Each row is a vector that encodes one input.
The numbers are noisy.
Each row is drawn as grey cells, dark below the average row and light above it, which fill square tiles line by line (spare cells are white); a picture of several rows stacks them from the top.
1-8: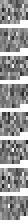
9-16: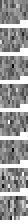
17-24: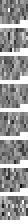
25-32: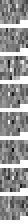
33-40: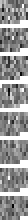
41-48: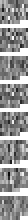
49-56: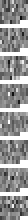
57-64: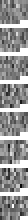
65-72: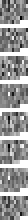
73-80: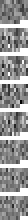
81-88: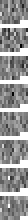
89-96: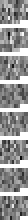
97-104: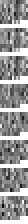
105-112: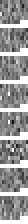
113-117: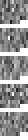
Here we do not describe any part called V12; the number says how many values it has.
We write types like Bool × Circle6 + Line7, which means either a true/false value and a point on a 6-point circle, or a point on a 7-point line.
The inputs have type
Bool × Line8 + V12.
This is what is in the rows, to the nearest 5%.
About 45% of them hold a point on an 8-point line and a true/false value. The rest hold a value of V12.
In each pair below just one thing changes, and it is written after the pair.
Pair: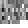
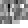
the place on the 8-point line
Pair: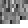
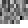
the place on the 8-point line
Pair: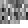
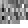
the place on the 8-point line
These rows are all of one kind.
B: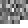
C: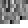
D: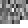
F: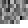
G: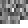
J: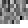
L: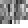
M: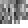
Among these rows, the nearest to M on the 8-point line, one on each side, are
G and L.
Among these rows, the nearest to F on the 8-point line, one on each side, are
C and J.
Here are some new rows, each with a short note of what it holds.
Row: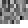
a point on an 8-point line and a true/false value
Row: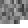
a value of V12
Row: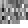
a point on an 8-point line and a true/false value
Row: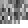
a point on an 8-point line and a true/false value
